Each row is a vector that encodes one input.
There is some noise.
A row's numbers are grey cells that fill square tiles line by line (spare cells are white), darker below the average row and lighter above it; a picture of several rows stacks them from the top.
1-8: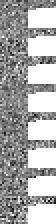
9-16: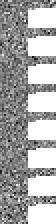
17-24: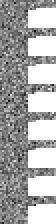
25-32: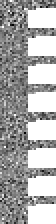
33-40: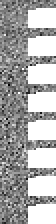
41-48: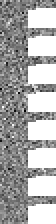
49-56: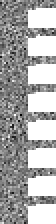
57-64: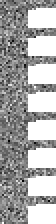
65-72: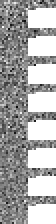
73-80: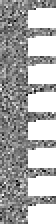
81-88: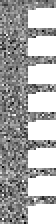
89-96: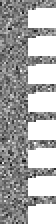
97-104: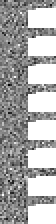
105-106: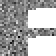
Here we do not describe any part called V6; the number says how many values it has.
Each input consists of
a point on a 5-point line, together with either a point on a 5-point line, or a value of V6.
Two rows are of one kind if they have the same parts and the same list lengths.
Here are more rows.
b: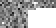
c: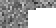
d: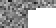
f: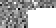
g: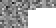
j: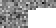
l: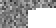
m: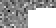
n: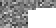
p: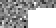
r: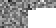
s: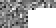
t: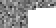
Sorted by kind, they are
b, f, j, p
c, d, g, l, m, n, r, s, t

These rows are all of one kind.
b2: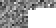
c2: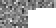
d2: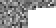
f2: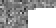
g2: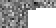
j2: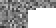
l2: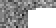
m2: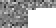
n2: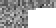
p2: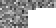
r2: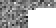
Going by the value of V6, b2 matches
j2 and r2.
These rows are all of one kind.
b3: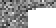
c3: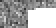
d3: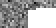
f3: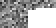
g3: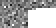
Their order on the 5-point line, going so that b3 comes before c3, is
d3, b3, g3, c3, f3.
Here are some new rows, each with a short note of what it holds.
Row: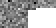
a point on a 5-point line and a value of V6
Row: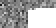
a point on a 5-point line and a value of V6
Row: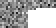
a point on each of two 5-point lines
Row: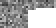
a point on a 5-point line and a value of V6
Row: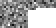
a point on each of two 5-point lines
